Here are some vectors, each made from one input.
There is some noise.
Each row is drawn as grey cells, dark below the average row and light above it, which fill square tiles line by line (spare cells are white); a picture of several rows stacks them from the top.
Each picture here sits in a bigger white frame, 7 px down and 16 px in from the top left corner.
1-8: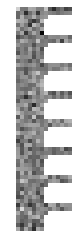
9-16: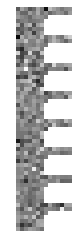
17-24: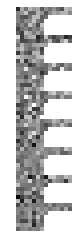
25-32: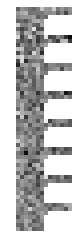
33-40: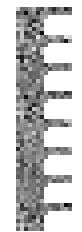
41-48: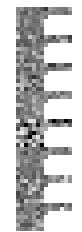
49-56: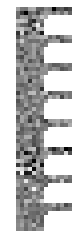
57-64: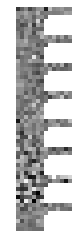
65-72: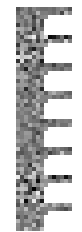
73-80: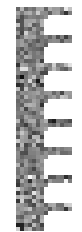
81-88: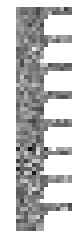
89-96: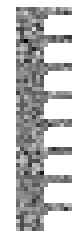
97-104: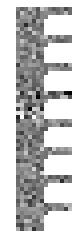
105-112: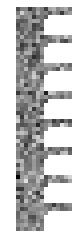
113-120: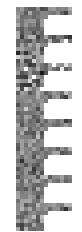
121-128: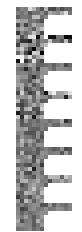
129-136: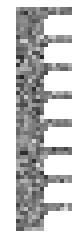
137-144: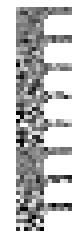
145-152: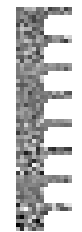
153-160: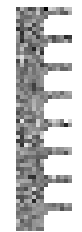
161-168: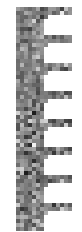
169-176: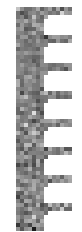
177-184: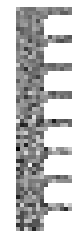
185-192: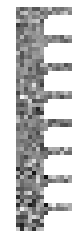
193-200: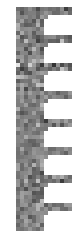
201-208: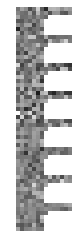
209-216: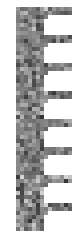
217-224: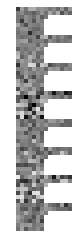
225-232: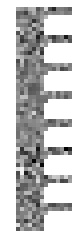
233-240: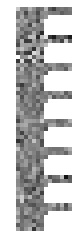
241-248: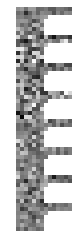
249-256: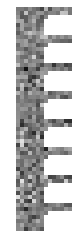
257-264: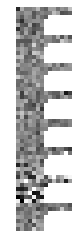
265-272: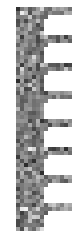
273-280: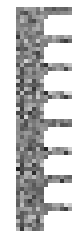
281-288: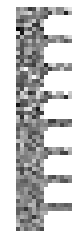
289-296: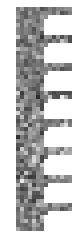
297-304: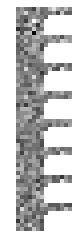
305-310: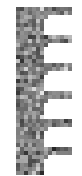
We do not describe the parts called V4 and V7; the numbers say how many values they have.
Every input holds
a value of V4, together with either a point on a 5-point circle and four true/false values, or a value of V7.
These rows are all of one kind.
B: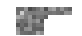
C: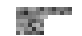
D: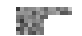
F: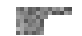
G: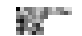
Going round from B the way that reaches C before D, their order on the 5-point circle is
B, G, C, D, F.
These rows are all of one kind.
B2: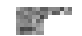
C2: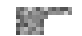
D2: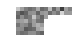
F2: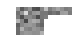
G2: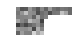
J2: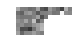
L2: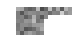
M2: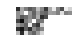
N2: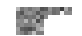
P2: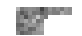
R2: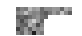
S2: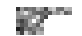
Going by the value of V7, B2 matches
J2, M2 and N2.
